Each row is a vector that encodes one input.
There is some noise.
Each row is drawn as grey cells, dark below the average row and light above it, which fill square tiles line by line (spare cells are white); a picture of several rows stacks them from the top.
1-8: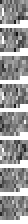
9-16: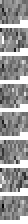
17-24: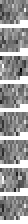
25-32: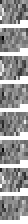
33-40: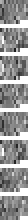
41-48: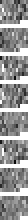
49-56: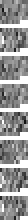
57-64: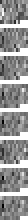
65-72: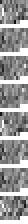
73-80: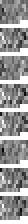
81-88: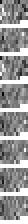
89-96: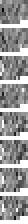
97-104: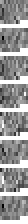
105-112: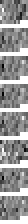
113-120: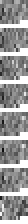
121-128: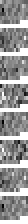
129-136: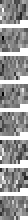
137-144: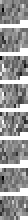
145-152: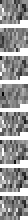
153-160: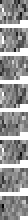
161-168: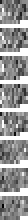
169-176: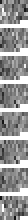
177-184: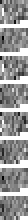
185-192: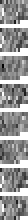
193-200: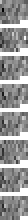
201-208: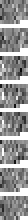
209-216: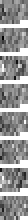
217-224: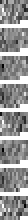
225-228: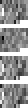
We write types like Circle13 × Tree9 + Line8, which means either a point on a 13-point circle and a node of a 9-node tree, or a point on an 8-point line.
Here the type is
Bool × (Line6 + Tree9) + Circle8 × Line8.
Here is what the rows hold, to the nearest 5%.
About 40% of them hold a point on an 8-point circle and a point on an 8-point line. The rest hold a true/false value, together with either a point on a 6-point line, or a node of a 9-node tree.
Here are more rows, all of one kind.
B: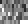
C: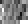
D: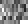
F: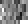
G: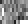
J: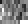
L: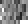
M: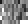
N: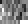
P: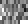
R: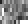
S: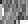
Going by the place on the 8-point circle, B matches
J, N and S.
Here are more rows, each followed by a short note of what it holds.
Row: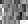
a point on an 8-point circle and a point on an 8-point line
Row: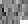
a node of a 9-node tree and a true/false value
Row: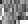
a point on an 8-point circle and a point on an 8-point line
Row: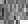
a point on a 6-point line and a true/false value
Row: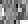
a point on an 8-point circle and a point on an 8-point line
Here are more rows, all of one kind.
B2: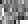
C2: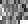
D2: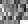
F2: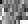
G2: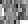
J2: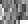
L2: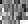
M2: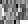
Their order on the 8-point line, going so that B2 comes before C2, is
M2, G2, B2, J2, F2, L2, C2, D2.
